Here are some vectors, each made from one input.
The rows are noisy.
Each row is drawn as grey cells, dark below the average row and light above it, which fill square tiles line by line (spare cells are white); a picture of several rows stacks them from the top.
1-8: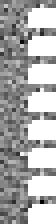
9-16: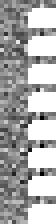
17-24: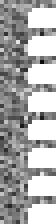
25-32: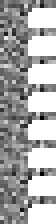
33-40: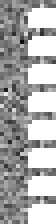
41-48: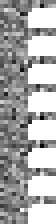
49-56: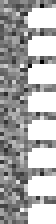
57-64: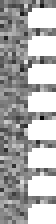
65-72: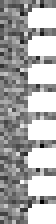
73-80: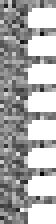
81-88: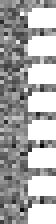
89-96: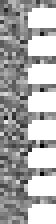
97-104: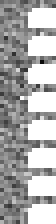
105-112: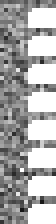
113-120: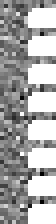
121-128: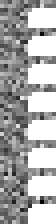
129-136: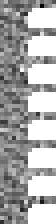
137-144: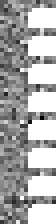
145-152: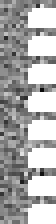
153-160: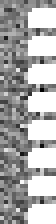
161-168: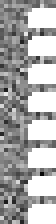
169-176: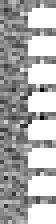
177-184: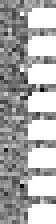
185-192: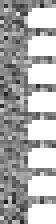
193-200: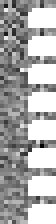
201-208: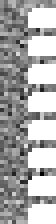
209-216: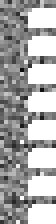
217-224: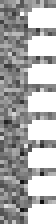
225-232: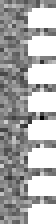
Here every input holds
either a point on a 7-point line and a node of each of two 9-node trees, or a list of up to two points on a 4-point line.
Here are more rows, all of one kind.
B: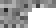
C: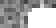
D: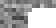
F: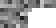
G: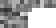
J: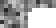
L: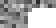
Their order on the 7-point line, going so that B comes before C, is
F, G, B, J, L, D, C.
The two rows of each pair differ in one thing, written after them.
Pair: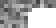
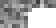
the node of one of the two trees
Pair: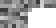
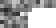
the node of one of the two trees
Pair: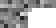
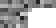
the node of one of the two trees
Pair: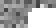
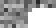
the node of one of the two trees
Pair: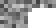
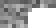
the place on the 7-point line
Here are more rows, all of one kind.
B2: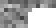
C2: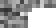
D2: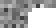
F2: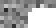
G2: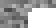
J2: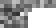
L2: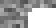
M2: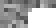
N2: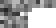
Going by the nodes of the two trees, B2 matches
D2 and F2.
